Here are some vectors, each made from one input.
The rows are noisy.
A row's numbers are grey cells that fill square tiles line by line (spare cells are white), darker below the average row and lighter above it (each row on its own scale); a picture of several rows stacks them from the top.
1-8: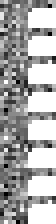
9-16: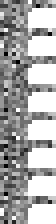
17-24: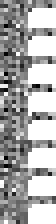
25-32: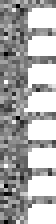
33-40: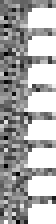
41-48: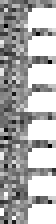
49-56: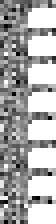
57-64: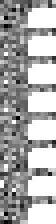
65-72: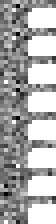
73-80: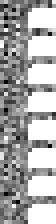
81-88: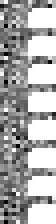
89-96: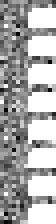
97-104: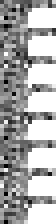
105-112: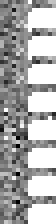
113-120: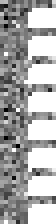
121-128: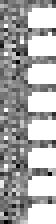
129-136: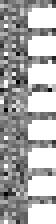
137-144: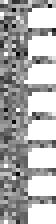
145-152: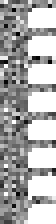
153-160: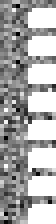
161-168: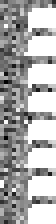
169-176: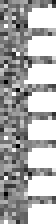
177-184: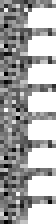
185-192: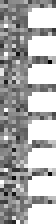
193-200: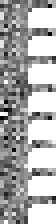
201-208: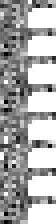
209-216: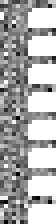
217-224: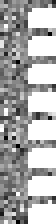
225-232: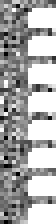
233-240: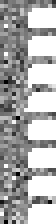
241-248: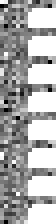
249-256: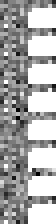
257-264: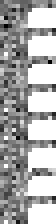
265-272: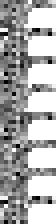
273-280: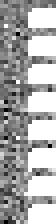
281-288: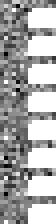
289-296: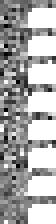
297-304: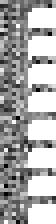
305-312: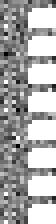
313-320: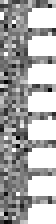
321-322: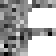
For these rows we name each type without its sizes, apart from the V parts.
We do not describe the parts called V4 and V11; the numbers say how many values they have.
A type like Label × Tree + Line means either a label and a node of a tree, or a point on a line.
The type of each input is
Bool × (Tree + Unit) + V4 × V11.
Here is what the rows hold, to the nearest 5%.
About 45% of them hold a true/false value, together with either a fixed value, or a node of a tree. The rest hold a value of V4 and a value of V11.
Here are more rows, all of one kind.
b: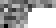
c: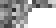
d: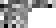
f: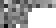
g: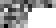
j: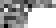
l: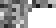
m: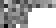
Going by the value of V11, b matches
g and j.
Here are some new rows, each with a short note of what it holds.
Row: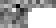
a true/false value
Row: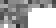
a true/false value
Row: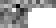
a true/false value
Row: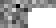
a node of a tree and a true/false value
